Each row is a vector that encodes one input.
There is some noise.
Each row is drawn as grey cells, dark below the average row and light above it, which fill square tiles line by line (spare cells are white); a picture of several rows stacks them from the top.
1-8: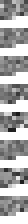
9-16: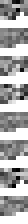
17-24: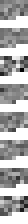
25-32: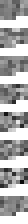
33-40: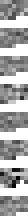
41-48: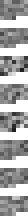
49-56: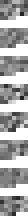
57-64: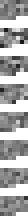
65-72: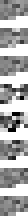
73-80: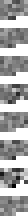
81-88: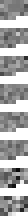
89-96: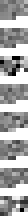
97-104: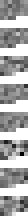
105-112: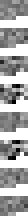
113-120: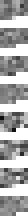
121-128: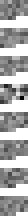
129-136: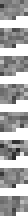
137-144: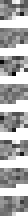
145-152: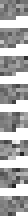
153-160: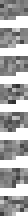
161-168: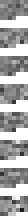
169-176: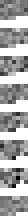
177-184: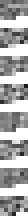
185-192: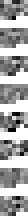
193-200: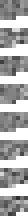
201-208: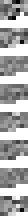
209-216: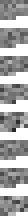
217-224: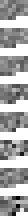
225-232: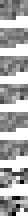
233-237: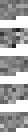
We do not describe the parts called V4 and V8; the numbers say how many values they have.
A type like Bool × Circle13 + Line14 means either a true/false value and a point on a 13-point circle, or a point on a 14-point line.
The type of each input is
(Bool × V8 + V4) × Label7.
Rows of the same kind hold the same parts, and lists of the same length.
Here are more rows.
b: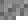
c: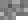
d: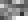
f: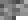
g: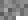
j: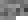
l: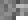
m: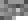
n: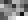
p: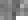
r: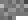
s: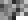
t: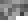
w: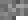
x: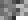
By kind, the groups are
b, f, g, j, l, n, p, s, t, w, x
c, d, m, r

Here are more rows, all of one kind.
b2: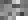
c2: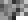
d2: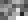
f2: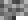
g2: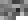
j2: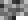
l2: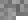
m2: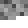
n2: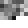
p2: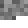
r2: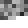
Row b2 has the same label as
l2 and n2.
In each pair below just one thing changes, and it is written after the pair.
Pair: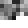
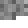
the label
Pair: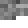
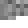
the label
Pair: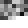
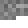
the value of V8
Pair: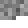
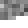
the label
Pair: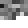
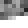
the true/false value
